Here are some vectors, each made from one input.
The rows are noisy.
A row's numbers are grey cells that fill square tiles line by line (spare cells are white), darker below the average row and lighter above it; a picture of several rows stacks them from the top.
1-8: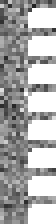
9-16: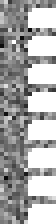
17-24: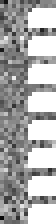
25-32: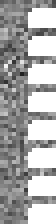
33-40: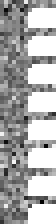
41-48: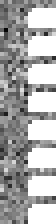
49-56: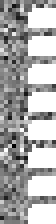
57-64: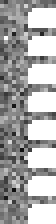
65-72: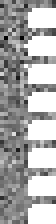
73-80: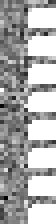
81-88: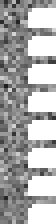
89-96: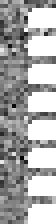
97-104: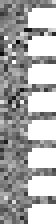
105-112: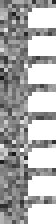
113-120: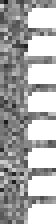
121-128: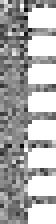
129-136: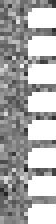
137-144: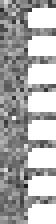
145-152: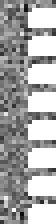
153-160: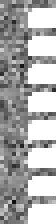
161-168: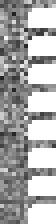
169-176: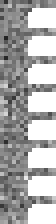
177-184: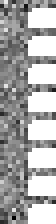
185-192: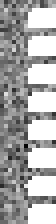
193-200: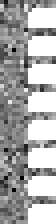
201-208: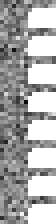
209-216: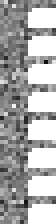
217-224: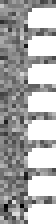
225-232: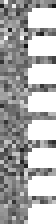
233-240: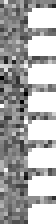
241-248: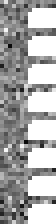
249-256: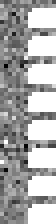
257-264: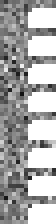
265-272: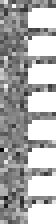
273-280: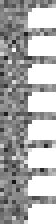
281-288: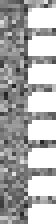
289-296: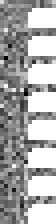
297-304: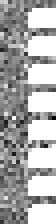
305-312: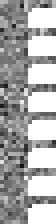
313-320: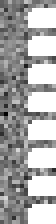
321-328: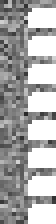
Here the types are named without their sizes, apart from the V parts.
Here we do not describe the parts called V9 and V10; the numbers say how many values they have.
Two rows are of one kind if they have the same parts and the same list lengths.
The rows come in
2 kinds.
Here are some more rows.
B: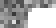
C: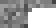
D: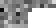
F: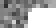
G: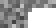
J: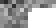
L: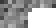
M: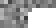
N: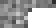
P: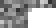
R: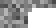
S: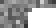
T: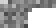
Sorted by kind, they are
B, N, R, S
C, D, F, G, J, L, M, P, T

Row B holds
a point on each of two lines, a true/false value and a value of V10.
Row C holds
a point on a line, a true/false value, a value of V9 and a value of V10.
